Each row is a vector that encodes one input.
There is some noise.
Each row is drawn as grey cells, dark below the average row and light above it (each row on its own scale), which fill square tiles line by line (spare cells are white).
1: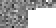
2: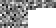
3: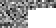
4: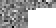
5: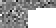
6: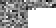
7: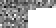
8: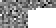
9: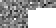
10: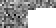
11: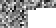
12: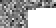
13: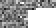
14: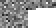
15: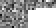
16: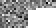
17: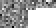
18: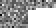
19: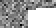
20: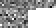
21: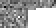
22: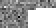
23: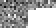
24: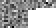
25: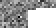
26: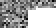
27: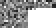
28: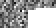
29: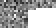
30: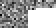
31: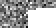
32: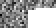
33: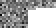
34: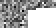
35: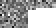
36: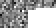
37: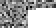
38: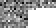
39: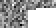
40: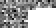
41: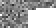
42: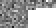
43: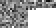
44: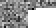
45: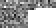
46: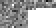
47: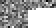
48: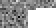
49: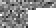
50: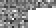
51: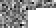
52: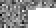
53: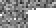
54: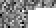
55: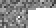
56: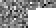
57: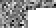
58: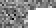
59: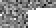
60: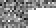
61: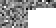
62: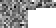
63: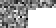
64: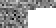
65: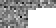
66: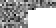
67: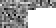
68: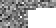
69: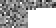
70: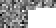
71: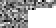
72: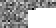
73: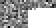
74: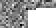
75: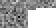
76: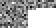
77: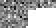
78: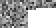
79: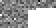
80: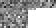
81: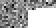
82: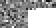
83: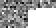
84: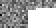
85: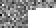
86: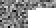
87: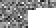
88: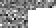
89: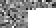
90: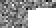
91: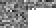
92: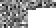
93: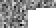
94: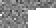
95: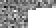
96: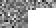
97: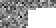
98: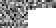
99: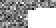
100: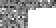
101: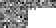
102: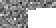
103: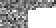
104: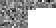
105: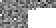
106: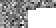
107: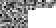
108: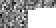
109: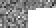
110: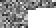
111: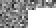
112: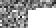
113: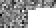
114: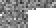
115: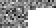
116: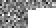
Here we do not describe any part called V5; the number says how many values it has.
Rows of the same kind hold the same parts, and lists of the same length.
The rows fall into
3 kinds.
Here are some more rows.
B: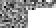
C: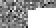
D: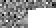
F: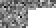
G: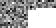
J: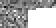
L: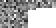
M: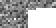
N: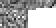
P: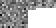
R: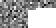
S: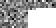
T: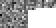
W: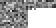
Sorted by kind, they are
B, F, J, L, N, P, T
C, M, R
D, G, S, W

